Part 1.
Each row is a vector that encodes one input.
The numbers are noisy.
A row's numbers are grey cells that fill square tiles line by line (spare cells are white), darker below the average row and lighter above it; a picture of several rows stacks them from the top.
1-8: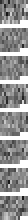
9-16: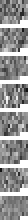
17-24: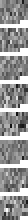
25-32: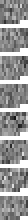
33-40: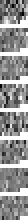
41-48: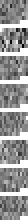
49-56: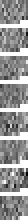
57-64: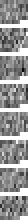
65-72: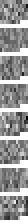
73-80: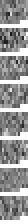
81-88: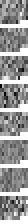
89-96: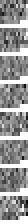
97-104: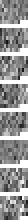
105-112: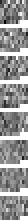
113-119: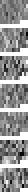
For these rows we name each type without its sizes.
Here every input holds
either a label, or a point on each of two lines, or three true/false values.
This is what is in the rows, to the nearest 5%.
About 40% of them hold a label. About 35% of them hold a point on each of two lines. The rest hold three true/false values.
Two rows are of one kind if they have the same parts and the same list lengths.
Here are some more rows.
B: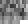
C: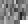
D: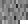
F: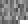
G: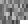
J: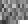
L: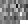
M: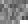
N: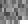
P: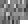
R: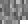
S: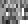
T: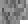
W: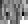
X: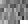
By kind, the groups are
B, M, T, X
C, F, G, J, N, P, S, W
D, L, R

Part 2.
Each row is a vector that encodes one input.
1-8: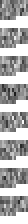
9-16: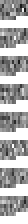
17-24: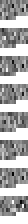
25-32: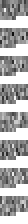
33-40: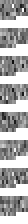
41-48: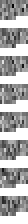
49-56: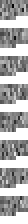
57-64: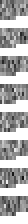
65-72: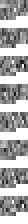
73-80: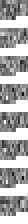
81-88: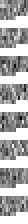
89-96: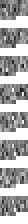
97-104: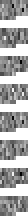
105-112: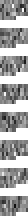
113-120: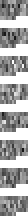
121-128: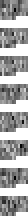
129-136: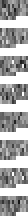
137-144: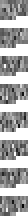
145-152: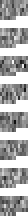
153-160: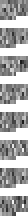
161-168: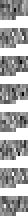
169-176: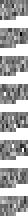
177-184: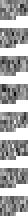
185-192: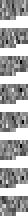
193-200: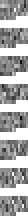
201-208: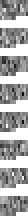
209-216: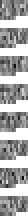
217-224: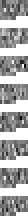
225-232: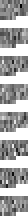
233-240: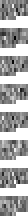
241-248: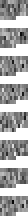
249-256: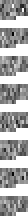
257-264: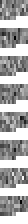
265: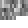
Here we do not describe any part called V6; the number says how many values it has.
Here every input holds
a true/false value, together with either a point on a 9-point line, or a value of V6.
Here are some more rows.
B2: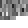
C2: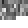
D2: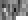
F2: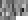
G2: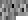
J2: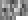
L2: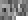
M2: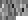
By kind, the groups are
B2, C2, D2, F2, G2, M2
J2, L2

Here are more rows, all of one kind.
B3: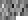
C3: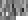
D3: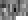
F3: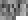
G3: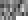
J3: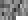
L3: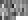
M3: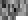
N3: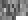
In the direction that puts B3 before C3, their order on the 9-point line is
L3, B3, N3, F3, M3, D3, C3, J3, G3.
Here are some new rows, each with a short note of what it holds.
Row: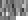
a point on a 9-point line and a true/false value
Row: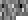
a true/false value and a value of V6
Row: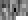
a point on a 9-point line and a true/false value
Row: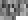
a point on a 9-point line and a true/false value
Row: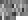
a point on a 9-point line and a true/false value
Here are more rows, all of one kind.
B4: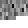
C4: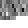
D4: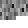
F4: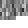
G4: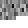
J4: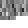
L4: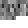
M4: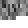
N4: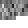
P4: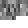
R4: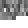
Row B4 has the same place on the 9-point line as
D4, G4 and L4.
